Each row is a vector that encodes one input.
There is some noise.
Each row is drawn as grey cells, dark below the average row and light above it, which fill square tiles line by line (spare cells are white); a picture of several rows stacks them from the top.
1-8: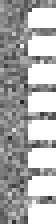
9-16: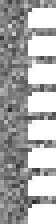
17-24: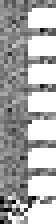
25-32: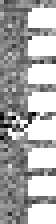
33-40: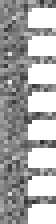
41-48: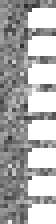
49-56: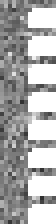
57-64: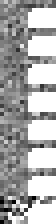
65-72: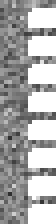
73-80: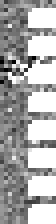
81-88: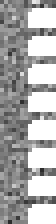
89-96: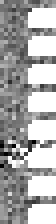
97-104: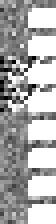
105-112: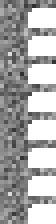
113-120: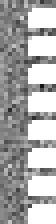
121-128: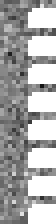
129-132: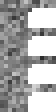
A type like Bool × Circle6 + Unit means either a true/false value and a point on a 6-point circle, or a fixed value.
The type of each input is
Bool × Bool × Bool × Bool × Bool × Circle11 + Unit.
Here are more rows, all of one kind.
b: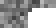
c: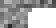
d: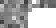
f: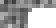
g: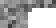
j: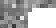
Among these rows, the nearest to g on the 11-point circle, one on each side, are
d and f.
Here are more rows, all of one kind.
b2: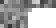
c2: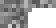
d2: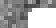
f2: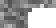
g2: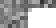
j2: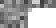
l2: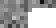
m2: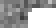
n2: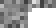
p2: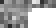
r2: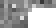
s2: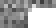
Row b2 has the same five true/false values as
j2, n2 and p2.
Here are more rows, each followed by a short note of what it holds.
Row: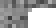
a point on an 11-point circle and five true/false values
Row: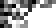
a fixed value
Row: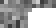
a point on an 11-point circle and five true/false values
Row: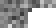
a point on an 11-point circle and five true/false values
